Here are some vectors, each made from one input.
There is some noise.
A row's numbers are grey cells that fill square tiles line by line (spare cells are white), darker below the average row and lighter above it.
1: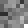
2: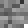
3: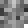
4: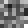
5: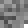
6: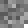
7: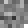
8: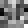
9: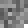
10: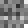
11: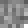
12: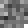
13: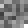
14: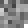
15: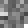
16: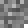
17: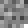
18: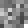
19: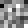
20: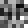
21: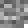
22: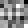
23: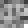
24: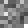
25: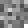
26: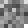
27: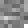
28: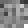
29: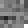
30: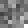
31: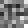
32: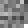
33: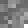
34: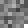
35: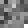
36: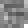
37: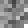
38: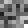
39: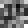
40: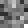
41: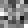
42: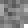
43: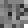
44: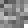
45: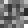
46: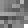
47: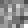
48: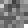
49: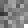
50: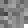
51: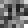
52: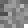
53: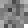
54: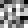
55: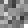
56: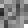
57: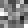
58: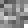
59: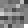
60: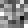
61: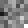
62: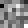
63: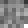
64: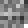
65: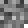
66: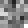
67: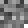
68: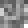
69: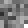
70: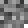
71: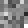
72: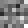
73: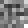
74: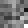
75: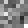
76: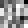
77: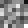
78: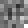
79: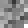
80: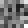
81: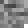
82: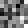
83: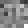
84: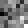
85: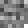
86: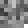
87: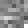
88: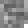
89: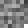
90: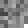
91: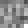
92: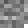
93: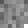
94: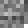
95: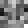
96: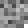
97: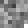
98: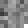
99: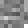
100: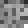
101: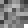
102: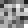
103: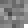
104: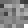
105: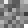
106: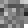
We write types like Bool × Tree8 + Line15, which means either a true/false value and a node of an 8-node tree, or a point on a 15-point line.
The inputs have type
Bool × Bool × Bool × Bool × Line7.
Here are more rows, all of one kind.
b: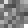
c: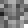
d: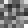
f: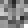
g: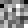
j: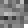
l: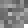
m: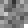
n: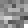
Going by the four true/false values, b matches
d, f and m.
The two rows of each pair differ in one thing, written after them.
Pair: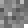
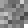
one of the four true/false values
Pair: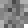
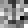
the place on the 7-point line
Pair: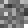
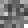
the place on the 7-point line
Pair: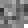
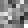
one of the four true/false values
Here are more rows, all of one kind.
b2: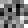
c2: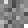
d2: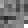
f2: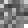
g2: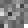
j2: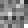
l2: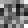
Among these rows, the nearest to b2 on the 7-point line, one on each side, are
g2 and l2.
